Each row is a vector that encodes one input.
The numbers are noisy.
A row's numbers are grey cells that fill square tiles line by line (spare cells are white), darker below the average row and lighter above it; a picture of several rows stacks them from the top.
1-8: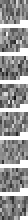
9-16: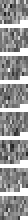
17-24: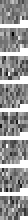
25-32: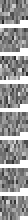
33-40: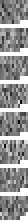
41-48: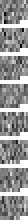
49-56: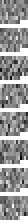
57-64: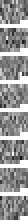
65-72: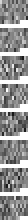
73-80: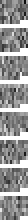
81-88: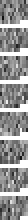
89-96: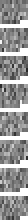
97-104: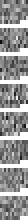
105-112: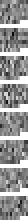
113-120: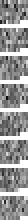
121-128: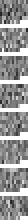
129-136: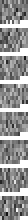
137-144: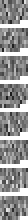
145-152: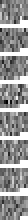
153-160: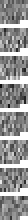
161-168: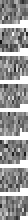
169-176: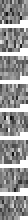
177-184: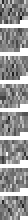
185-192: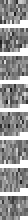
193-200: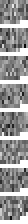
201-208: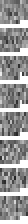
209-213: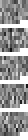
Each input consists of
three labels (each one of 10), together with either a point on a 6-point line, or a point on a 7-point line.
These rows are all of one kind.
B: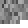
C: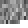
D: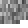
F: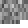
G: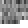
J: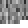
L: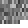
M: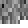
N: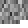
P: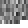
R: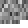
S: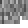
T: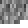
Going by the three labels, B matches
F, N and R.
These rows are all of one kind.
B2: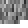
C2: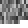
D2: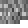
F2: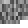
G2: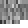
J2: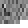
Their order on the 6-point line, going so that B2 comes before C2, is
G2, D2, B2, J2, F2, C2.
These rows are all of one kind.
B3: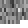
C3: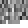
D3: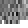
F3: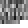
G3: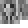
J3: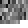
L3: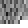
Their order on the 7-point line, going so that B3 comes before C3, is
J3, B3, G3, L3, F3, D3, C3.
